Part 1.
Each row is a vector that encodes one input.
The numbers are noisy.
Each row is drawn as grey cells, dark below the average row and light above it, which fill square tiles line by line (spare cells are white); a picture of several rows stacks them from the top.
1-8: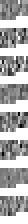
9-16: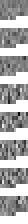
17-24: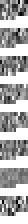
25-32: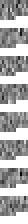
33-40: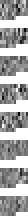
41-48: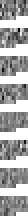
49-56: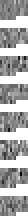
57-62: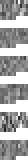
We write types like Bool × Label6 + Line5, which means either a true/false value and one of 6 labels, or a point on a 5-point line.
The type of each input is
Line8 + Tree9.
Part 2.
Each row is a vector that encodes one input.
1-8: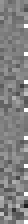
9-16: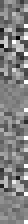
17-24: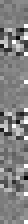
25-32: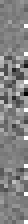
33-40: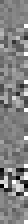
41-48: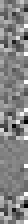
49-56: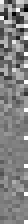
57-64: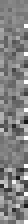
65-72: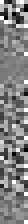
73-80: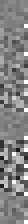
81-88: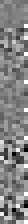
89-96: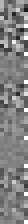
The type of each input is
Bool × Circle10.
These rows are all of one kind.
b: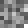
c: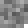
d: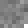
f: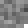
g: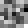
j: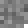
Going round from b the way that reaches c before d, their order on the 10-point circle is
b, c, g, f, j, d.
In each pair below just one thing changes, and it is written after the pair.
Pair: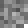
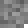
the true/false value
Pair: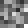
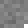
the place on the 10-point circle
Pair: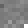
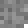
the place on the 10-point circle
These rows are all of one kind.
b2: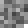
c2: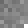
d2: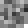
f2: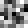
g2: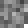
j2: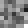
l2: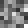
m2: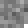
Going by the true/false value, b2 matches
g2 and j2.
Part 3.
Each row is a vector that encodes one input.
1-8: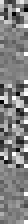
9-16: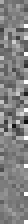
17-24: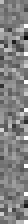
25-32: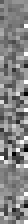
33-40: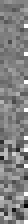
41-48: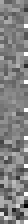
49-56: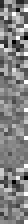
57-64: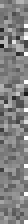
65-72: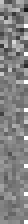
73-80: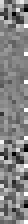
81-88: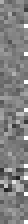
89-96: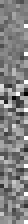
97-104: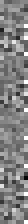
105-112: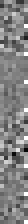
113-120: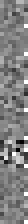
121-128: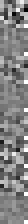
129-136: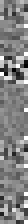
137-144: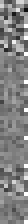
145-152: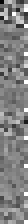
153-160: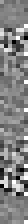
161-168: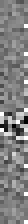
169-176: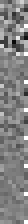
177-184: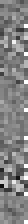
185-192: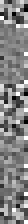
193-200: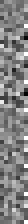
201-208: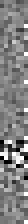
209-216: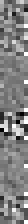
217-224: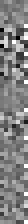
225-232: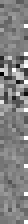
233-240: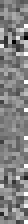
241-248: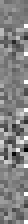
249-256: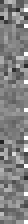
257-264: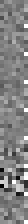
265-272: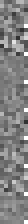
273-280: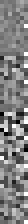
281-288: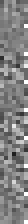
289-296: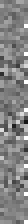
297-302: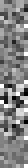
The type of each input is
Bool × Bool × Bool × Bool × Line5.
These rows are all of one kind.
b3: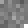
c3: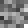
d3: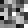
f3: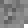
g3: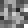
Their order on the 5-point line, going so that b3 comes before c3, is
b3, f3, c3, g3, d3.
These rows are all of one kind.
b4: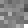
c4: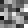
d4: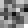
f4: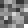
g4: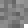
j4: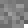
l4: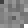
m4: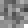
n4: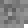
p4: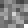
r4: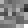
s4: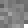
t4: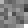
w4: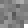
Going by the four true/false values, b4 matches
f4, j4, r4 and s4.
